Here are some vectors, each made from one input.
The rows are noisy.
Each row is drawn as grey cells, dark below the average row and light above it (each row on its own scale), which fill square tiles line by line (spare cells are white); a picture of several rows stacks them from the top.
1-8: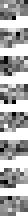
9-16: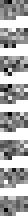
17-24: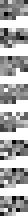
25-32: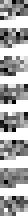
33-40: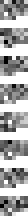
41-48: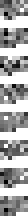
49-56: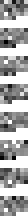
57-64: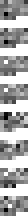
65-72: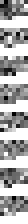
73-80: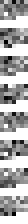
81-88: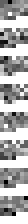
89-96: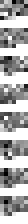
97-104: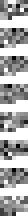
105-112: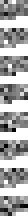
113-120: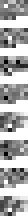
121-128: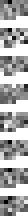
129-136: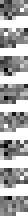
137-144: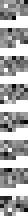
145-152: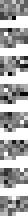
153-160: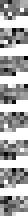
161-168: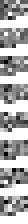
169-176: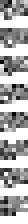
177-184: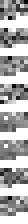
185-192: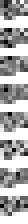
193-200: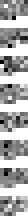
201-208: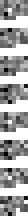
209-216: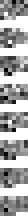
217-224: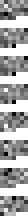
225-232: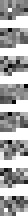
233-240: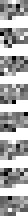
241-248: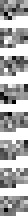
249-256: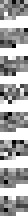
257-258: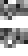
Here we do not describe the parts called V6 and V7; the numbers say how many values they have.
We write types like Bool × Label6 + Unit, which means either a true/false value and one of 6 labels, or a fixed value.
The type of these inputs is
(Line3 × Line4 + V6) × (Line9 + V7) + Line10.
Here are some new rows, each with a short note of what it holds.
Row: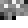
a point on a 9-point line and a value of V6
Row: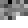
a value of V6 and a value of V7
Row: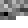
a point on a 9-point line and a value of V6
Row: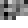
a point on a 3-point line, a point on a 4-point line and a point on a 9-point line
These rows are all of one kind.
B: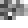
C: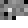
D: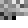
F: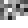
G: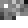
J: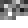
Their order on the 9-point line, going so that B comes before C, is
F, J, B, C, D, G.
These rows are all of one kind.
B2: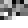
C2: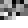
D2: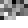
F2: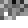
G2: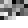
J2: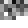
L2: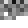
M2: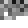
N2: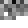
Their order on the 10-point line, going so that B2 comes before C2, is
J2, N2, L2, M2, F2, D2, G2, B2, C2.
